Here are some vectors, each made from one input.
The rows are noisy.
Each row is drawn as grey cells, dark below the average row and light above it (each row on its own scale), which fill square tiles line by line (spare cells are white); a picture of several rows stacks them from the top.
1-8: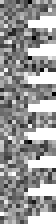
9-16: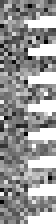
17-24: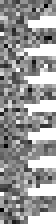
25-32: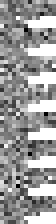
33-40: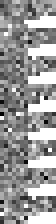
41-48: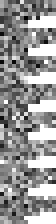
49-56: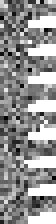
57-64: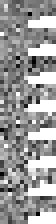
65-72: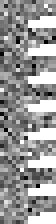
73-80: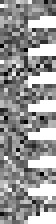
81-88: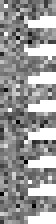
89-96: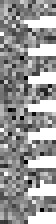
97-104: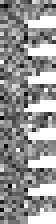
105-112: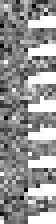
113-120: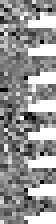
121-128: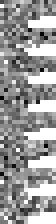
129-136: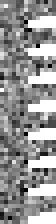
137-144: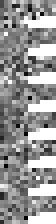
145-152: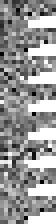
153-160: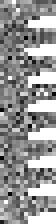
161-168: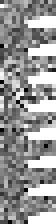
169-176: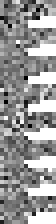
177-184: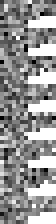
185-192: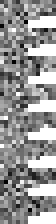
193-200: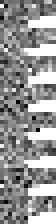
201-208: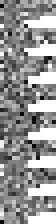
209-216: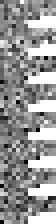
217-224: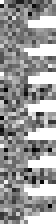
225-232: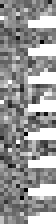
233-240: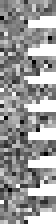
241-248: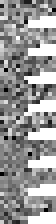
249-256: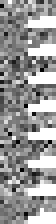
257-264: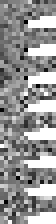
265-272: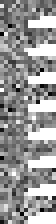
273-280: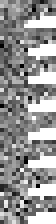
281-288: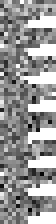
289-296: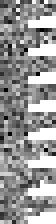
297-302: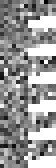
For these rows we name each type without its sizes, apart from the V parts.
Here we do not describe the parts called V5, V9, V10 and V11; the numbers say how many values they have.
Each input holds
a point on each of five circles, a value of V5, a value of V9, a value of V10 and a value of V11.
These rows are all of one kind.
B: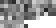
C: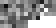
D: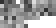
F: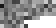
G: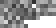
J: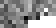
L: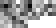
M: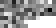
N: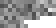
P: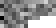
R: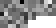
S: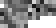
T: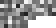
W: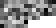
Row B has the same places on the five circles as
D, L and N.
